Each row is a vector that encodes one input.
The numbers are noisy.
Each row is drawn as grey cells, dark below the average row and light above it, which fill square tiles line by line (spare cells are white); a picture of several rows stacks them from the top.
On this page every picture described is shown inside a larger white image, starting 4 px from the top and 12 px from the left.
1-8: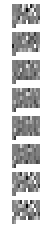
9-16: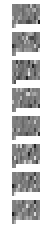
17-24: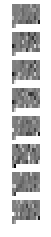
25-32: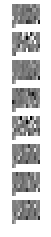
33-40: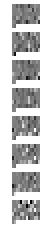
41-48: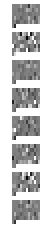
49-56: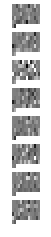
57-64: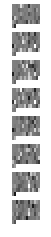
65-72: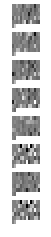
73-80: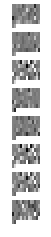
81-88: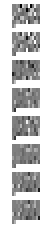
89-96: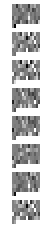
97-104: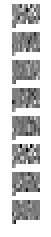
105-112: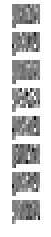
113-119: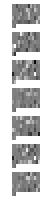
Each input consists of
a point on a 5-point line, together with a list of up to two points on a 6-point line.
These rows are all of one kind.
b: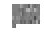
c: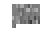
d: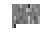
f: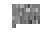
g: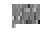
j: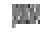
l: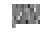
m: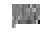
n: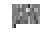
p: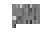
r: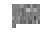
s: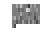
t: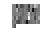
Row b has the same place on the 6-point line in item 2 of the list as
d, r and t.
